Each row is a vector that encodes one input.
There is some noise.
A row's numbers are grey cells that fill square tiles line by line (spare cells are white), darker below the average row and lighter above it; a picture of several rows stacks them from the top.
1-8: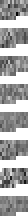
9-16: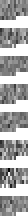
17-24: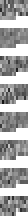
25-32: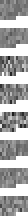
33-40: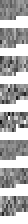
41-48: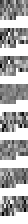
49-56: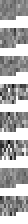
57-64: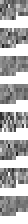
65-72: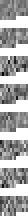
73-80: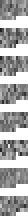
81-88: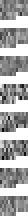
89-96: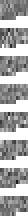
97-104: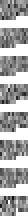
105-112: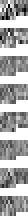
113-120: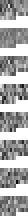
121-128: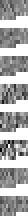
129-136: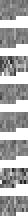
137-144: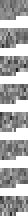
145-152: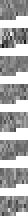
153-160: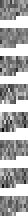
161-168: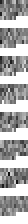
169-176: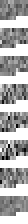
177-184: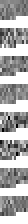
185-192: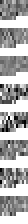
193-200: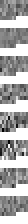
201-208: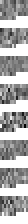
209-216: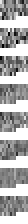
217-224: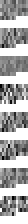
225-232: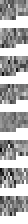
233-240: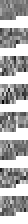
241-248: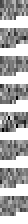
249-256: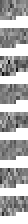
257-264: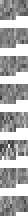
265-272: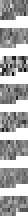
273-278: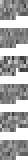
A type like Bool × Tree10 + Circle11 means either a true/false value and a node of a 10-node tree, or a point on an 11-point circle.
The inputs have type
Circle6 + Line15 + Tree12.
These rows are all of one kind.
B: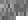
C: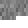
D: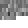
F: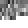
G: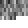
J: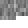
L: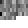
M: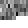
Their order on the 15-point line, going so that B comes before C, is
F, M, G, B, C, L, J, D.
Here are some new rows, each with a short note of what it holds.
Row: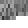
a point on a 15-point line
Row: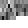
a point on a 15-point line
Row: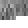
a point on a 15-point line
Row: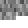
a point on a 6-point circle
